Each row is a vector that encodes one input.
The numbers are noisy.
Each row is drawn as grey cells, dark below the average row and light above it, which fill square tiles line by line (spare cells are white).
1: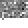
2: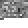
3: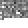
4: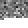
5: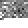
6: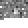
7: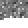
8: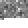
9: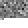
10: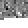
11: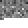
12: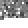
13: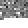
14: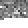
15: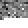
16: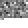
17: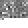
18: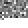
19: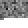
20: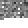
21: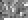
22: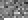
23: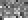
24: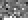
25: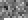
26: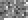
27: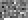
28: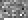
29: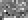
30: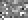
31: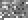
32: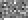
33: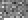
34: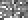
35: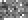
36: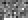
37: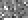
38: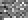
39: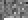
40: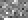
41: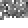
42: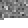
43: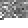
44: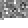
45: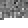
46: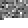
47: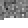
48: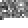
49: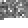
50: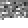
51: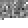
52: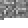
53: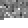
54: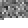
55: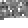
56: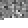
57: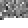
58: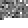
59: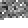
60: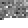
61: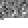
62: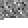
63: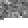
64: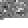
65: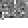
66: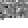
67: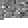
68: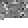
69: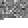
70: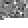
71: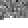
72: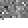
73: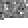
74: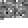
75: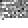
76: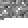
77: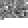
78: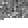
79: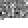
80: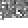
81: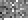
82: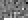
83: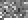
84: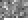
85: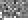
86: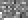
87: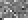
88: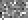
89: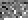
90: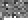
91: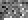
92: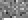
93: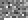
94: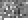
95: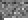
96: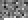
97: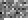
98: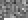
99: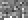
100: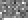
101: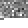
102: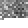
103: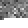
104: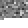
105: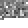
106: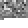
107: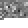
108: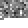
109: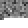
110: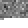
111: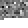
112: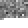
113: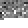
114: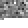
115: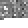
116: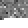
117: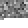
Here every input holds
a point on a 5-point line, together with either a point on a 5-point line and a true/false value, or a point on an 8-point line.
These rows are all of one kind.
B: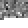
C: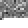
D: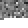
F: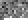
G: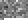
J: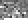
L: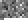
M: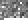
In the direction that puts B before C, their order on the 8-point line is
J, F, D, M, B, L, C, G.
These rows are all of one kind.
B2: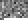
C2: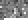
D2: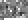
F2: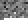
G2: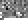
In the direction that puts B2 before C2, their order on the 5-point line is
G2, B2, C2, F2, D2.
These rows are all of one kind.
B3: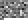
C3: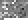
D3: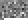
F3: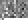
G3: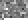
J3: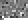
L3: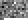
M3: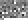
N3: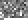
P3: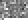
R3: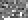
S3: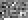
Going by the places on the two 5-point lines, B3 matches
D3, L3, M3 and S3.
